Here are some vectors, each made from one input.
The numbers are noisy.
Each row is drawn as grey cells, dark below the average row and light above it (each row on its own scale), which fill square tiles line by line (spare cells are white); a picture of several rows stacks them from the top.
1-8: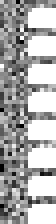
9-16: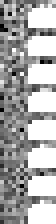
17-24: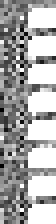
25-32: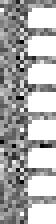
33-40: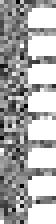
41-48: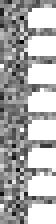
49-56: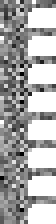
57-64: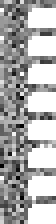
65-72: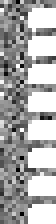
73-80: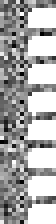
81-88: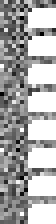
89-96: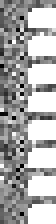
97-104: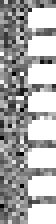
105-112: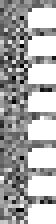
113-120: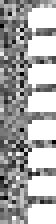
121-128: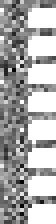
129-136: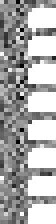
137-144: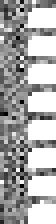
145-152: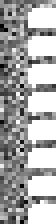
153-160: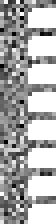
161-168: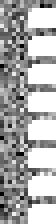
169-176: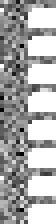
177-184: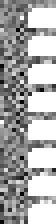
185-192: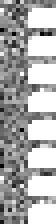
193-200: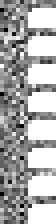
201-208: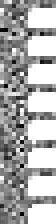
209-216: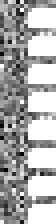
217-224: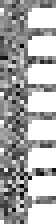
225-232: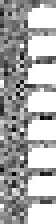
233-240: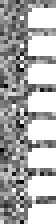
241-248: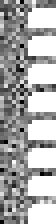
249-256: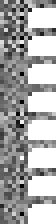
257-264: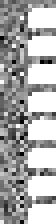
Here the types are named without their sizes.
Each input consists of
a point on a line and a true/false value.
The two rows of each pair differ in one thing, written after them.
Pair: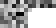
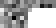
the true/false value
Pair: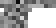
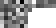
the place on the line
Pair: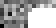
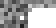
the true/false value
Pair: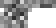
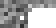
the place on the line
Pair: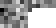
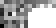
the place on the line
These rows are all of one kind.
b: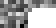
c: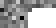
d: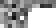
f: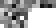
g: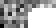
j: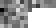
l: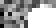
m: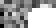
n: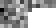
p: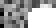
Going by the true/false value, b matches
d and f.
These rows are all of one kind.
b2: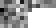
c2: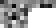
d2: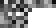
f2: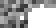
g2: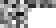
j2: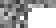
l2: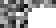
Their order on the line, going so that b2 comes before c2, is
b2, d2, l2, f2, j2, g2, c2.
